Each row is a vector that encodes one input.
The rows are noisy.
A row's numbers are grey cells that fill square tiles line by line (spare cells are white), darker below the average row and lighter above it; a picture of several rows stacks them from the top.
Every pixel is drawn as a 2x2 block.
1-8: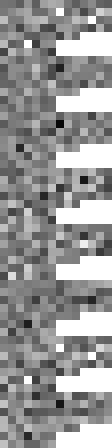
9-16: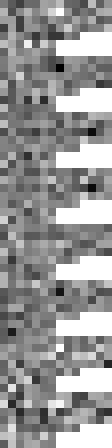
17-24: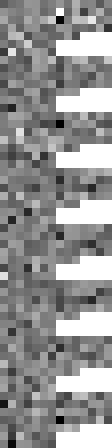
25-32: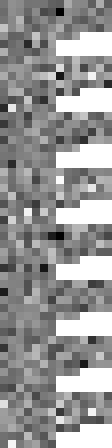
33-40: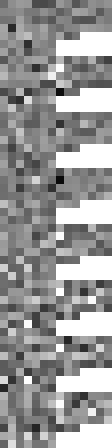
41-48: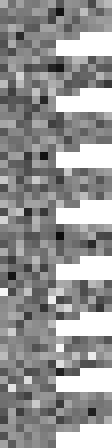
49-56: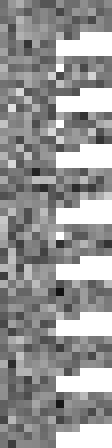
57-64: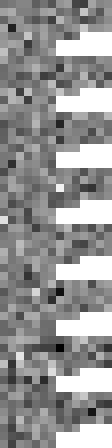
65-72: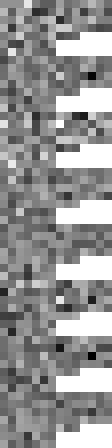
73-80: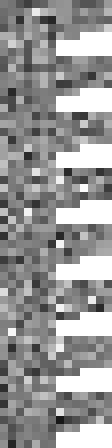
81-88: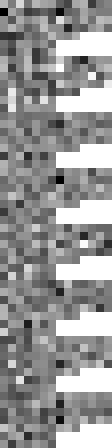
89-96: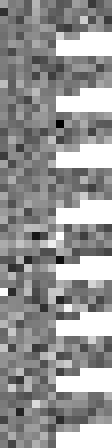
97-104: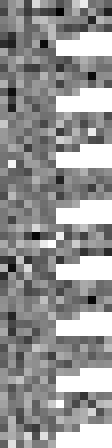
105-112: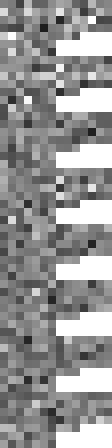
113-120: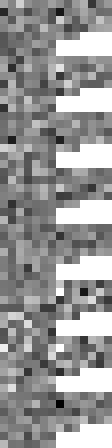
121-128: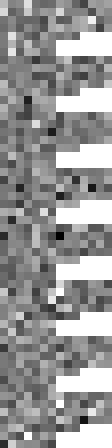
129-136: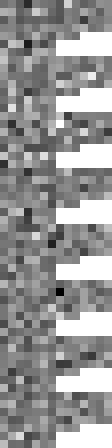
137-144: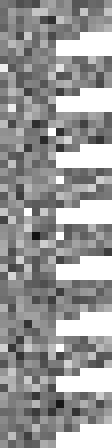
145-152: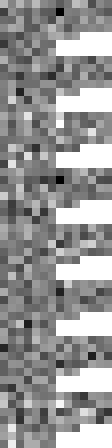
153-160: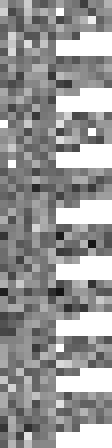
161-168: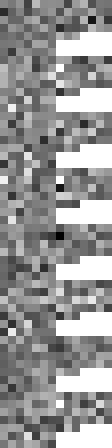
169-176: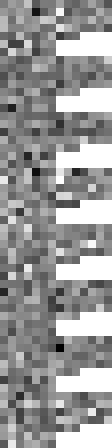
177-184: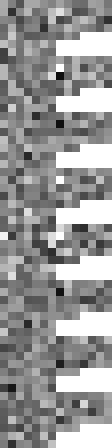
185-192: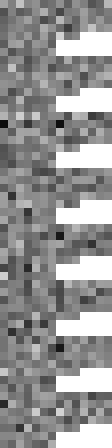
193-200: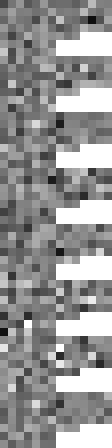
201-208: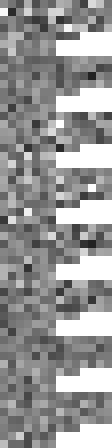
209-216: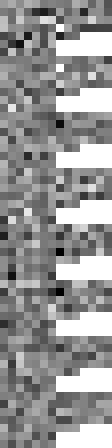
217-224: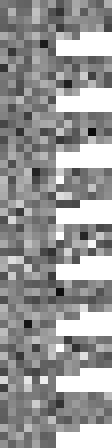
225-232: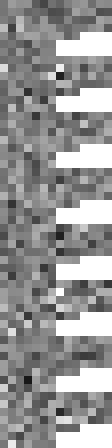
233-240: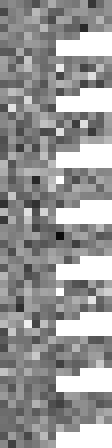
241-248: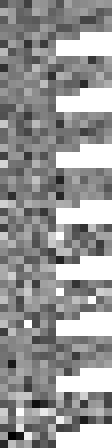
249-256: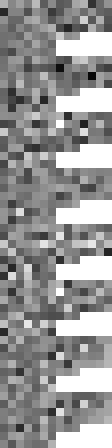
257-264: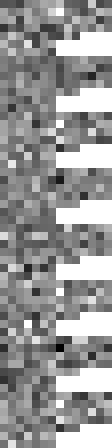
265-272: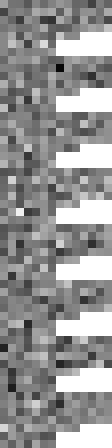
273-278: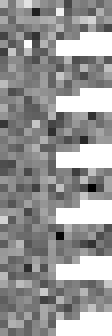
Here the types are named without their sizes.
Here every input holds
a point on a circle, a point on a line and a true/false value, together with either a point on a circle, or a point on a line.
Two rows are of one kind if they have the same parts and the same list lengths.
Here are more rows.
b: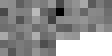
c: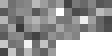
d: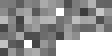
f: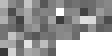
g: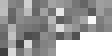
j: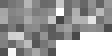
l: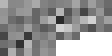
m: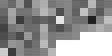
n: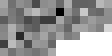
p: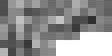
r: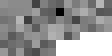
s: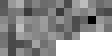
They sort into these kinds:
b, c, f, g, j, l, n, r
d, m, p, s

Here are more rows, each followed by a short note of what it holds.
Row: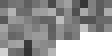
a point on each of two circles, a point on a line and a true/false value
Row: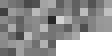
a point on each of two circles, a point on a line and a true/false value
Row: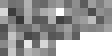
a point on a circle, a point on each of two lines and a true/false value
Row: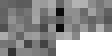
a point on a circle, a point on each of two lines and a true/false value
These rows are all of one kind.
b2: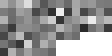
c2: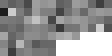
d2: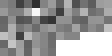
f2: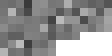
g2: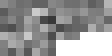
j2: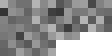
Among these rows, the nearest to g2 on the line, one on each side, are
b2 and f2.
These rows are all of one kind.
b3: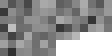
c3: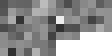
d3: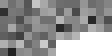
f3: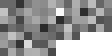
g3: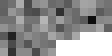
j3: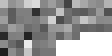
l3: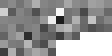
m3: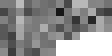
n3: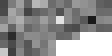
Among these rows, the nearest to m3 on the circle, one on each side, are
g3 and j3.
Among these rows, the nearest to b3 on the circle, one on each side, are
c3 and d3.
